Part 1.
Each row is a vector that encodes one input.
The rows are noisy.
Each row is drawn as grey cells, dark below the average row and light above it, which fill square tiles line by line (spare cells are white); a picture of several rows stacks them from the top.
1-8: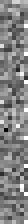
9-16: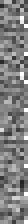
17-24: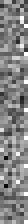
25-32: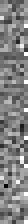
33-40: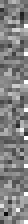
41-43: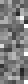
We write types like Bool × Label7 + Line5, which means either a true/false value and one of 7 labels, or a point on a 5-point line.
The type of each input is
Tree8.
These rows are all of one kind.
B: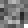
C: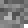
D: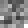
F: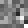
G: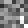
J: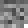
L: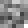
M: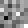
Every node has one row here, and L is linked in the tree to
B and M.
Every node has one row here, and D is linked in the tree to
J.
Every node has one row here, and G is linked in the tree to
F.
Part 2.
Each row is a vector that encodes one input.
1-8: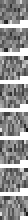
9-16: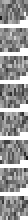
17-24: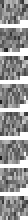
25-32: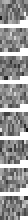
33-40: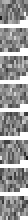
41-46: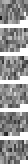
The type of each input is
Bool × Bool × Bool.
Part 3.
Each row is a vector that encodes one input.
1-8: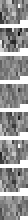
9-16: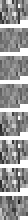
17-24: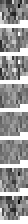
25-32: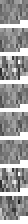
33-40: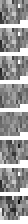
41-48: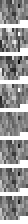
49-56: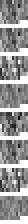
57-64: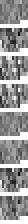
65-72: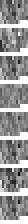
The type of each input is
Line7.
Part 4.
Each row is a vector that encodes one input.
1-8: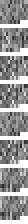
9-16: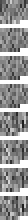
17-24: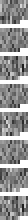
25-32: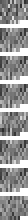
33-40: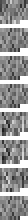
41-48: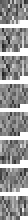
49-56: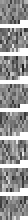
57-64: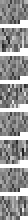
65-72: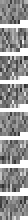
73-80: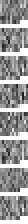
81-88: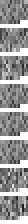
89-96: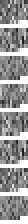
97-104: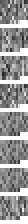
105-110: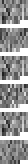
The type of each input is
Bool × Bool × Bool.
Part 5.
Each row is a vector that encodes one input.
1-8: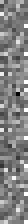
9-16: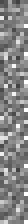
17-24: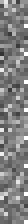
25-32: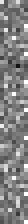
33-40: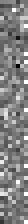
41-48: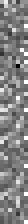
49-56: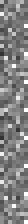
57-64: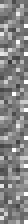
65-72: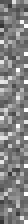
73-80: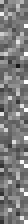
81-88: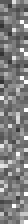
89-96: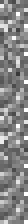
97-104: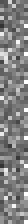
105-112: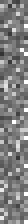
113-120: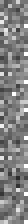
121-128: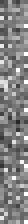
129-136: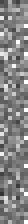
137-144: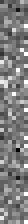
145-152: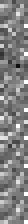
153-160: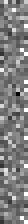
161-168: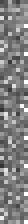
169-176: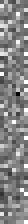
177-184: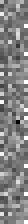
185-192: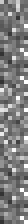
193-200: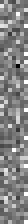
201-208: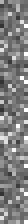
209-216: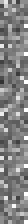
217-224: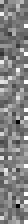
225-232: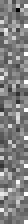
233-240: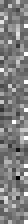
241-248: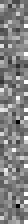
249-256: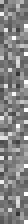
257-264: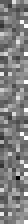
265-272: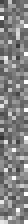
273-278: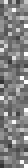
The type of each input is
Tree19.
